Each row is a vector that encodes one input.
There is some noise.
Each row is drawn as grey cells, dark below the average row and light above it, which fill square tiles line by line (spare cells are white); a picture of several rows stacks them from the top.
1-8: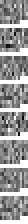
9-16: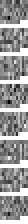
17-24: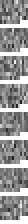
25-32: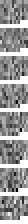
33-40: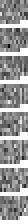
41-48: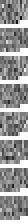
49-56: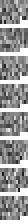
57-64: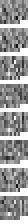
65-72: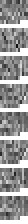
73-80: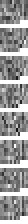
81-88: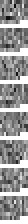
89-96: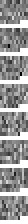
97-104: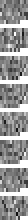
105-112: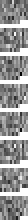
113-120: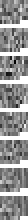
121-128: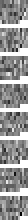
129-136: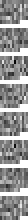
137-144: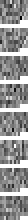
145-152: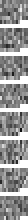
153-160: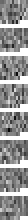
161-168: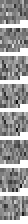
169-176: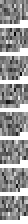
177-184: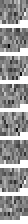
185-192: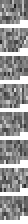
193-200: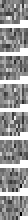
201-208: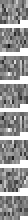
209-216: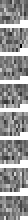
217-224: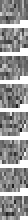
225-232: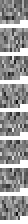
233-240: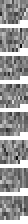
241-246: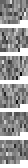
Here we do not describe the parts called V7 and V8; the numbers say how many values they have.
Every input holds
either a point on a 10-point circle, or a true/false value and a value of V8, or a value of V7.
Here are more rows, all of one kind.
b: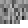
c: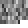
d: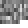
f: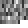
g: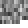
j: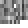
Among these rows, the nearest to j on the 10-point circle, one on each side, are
b and d.
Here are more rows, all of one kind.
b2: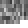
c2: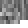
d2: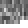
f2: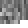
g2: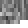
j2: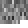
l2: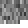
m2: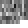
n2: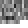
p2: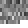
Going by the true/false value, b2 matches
d2, j2 and p2.
